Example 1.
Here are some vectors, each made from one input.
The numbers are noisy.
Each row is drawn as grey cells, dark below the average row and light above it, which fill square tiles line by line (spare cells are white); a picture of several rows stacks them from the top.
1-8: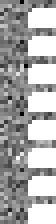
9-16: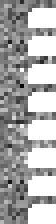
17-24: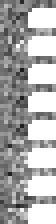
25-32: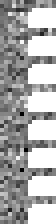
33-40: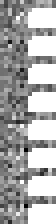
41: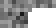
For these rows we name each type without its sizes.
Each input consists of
either a label, or a point on a line.
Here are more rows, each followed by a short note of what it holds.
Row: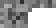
a point on a line
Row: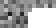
a point on a line
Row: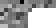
a point on a line
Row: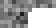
a point on a line
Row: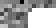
a point on a line
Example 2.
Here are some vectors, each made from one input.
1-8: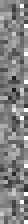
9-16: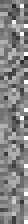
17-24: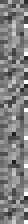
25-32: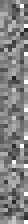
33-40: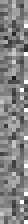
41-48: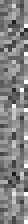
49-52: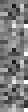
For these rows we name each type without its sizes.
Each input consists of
either a point on a line, or a node of a tree.
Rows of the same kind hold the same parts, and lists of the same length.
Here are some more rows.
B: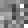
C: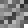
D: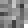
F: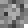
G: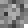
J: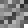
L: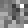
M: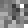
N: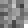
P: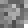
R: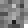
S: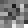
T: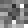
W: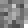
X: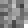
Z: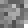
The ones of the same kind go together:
B, C, J, L, M, S, T
D, F, G, N, P, R, W, X, Z

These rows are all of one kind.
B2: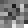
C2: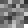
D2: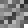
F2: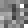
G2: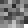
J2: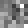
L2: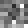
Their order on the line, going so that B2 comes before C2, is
F2, J2, L2, B2, G2, C2, D2.
